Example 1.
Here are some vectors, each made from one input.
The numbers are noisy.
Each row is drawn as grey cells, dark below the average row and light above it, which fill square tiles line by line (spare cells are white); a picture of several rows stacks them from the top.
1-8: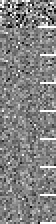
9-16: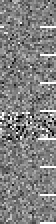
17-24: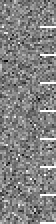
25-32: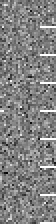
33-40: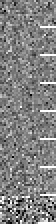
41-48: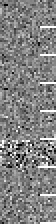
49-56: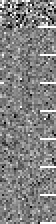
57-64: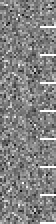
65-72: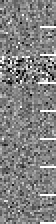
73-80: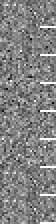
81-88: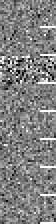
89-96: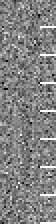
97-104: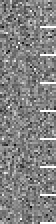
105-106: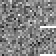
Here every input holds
a list of up to two points on an 11-point line.
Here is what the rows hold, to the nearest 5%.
All of them are lists of up to two points on an 11-point line: about 5% are empty, 45% hold one and 50% two.
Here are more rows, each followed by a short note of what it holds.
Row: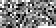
the empty list
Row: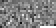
a list of two items
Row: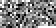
the empty list
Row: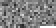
a list of two items
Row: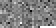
a list of one item
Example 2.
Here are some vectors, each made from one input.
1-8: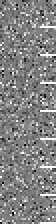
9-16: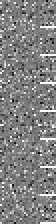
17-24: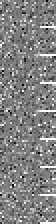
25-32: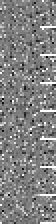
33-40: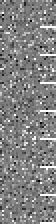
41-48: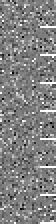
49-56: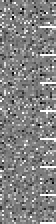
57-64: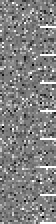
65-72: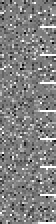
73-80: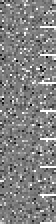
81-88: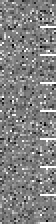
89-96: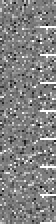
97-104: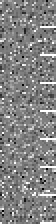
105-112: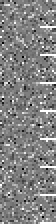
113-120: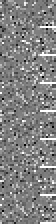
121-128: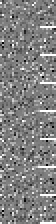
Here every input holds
one of 7 labels, together with either a fixed value, or three true/false values.
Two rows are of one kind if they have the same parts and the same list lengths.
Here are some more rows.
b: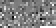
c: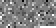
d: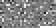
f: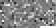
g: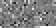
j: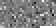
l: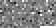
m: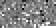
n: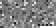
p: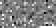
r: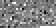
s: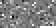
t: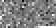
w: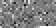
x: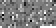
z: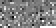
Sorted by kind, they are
b, c, d, f, m, n, p, r, s, t, z
g, j, l, w, x

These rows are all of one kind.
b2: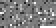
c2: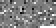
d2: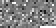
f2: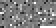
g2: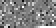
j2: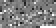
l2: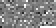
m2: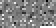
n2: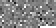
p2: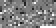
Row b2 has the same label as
c2, f2, j2 and p2.
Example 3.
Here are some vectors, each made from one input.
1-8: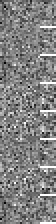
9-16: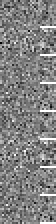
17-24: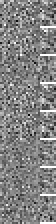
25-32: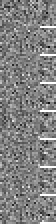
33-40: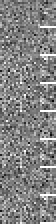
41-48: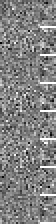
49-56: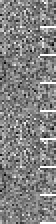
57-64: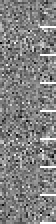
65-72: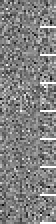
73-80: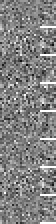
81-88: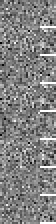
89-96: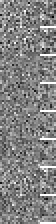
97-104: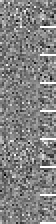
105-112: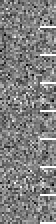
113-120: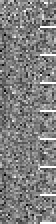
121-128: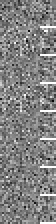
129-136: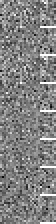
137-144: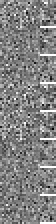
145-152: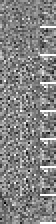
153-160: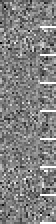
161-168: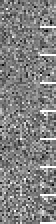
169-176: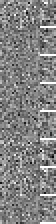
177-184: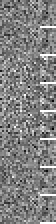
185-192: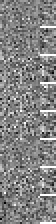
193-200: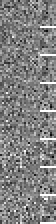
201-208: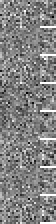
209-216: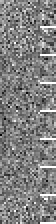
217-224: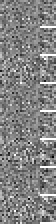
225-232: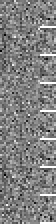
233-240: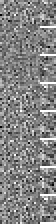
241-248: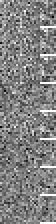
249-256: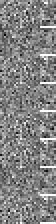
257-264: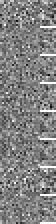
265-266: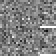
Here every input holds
either a point on a 13-point circle, or a point on a 13-point line.
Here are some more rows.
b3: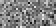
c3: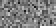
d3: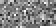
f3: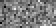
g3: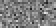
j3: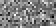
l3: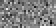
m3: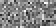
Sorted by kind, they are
b3, d3, j3, m3
c3, f3, g3, l3

